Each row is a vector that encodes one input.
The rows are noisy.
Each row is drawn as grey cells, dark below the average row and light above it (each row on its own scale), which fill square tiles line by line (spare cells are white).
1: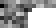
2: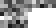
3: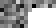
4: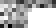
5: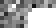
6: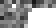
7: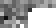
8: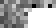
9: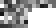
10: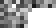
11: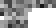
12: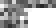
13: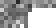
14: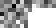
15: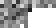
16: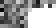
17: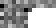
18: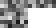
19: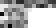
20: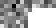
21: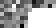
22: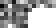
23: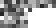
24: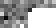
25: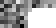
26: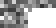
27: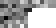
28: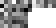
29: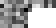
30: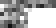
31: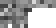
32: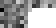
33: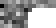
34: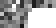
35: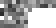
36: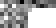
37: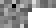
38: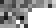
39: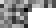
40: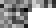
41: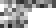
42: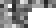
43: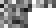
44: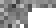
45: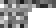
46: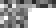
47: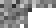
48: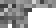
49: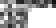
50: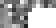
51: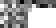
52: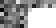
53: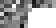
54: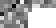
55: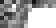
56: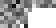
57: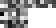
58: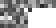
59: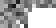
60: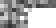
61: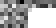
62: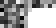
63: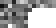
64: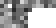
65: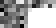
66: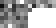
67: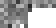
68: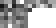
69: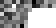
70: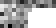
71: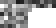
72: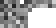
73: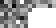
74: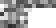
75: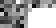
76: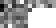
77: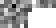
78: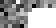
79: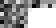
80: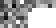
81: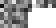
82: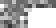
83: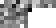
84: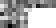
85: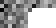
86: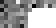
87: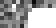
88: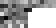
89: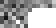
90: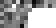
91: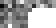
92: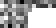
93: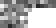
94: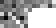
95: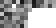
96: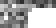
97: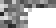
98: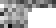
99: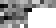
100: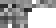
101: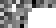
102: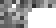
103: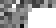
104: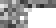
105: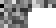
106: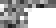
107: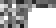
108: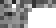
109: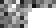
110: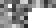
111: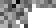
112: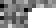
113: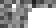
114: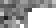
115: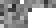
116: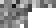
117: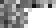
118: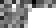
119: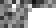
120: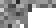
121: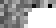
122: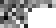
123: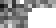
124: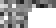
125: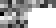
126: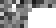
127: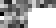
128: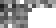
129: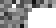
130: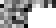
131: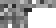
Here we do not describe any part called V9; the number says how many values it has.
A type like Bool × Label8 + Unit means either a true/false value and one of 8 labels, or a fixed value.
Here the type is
Bool × (Line7 + V9).
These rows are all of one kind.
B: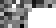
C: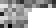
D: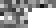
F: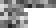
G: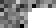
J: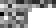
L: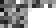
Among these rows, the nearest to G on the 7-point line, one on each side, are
D and L.
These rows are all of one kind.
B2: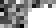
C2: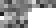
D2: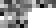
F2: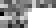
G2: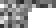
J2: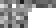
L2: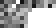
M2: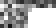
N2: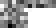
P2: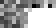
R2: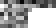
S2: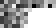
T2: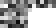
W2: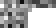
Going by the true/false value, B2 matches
L2, P2 and S2.
